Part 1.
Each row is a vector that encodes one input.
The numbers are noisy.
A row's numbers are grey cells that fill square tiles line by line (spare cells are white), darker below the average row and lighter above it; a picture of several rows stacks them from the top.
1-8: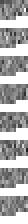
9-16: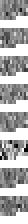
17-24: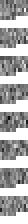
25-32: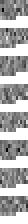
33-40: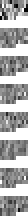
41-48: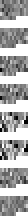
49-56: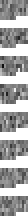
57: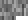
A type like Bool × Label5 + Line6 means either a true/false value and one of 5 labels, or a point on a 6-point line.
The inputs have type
(Bool × Bool × Bool + Unit) × Line6 × Line6 + Unit.
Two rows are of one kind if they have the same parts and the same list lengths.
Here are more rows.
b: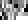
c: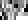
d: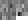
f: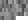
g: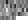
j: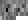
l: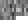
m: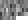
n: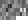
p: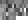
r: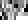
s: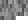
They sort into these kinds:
b, c, r
d, j, n, p
f, g, l, m, s

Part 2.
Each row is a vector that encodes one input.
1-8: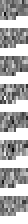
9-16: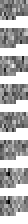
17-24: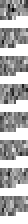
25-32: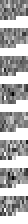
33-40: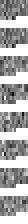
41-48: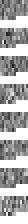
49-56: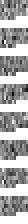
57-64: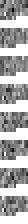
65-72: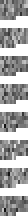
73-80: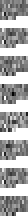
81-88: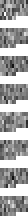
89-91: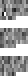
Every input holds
a point on a 9-point line and three true/false values.
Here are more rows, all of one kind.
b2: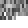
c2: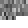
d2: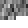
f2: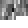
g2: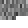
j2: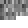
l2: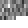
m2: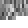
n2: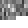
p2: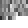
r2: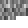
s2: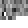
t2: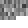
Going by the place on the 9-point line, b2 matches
d2, j2, l2 and n2.
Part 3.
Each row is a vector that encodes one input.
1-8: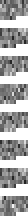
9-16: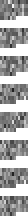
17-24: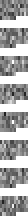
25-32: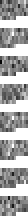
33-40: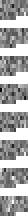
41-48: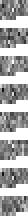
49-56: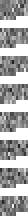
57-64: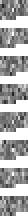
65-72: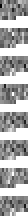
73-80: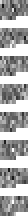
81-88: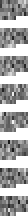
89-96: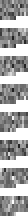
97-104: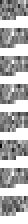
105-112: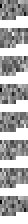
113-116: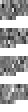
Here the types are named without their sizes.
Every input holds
either a point on a line, or a node of a tree.
